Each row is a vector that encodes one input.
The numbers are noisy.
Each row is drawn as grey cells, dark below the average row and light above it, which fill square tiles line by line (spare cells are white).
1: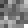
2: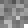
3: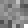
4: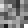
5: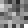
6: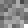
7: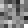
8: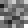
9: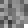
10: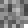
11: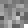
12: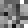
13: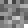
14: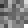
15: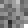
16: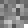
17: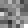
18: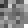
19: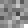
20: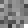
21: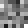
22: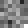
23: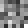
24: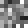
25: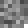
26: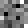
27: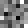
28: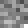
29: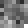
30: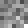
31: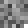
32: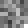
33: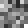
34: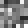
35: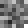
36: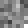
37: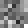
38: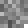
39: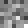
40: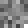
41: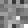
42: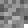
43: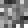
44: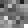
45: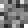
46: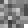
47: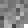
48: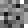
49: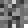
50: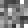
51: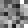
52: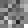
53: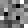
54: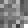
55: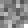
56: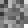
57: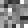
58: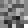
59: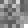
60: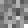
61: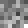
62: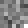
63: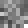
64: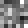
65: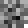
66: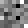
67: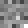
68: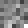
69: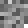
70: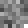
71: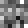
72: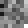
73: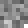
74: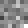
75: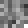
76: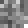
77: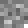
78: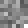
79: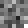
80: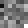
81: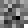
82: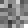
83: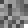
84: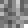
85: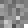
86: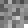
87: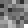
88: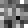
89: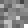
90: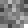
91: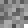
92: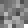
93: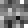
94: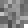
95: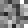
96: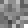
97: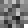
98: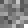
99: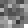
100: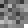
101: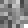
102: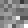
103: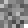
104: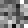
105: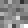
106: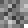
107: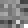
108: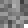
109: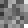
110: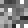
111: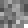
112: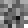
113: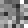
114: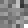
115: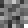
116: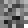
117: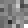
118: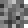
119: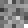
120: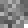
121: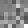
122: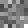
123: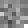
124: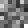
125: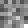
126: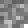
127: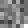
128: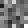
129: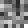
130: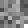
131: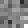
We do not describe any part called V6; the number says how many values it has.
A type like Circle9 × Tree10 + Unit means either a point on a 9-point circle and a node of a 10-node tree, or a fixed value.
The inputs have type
Bool × (Tree8 + V6).
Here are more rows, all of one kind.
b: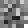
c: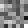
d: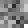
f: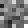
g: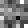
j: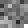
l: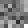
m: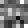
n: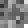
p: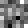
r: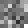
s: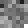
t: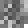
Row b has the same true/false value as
f, g, m and p.
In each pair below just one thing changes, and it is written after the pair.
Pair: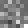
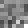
the node of the tree
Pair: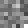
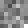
the true/false value
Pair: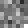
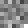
the true/false value
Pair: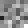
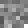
the node of the tree
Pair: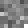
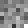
the true/false value
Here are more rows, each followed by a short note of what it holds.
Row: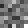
a true/false value and a value of V6
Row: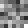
a true/false value and a value of V6
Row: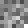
a node of an 8-node tree and a true/false value
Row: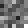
a true/false value and a value of V6
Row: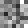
a true/false value and a value of V6
